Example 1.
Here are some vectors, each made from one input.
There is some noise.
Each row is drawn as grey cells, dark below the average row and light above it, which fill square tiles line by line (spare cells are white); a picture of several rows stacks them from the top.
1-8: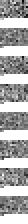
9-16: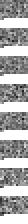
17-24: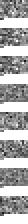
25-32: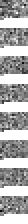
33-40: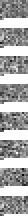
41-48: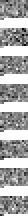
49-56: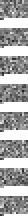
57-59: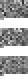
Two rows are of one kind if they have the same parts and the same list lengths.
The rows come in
2 kinds.
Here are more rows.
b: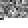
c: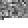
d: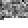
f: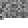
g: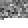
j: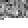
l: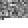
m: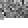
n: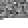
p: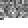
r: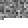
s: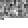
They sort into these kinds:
b, j, p, s
c, d, f, g, l, m, n, r

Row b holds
a node of a 7-node tree.
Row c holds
a point on an 8-point line.
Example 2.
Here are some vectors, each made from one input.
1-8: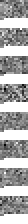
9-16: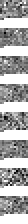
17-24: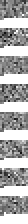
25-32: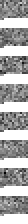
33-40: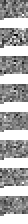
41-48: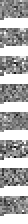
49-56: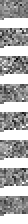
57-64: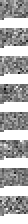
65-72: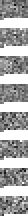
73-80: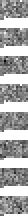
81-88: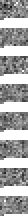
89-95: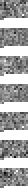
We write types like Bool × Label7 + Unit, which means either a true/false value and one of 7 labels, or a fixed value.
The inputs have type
Bool × Line8.
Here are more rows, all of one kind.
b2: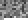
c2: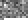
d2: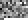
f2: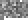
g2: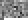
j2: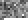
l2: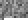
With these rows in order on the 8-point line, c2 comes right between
f2 and l2.
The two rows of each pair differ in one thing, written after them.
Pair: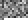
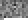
the place on the 8-point line
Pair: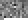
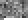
the true/false value
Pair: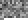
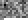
the true/false value
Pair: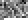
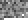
the true/false value
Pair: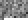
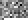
the true/false value
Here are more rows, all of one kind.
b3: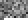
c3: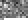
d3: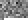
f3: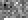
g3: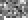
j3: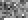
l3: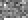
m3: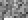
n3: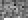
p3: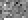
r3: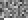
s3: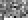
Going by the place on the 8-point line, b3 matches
n3 and r3.
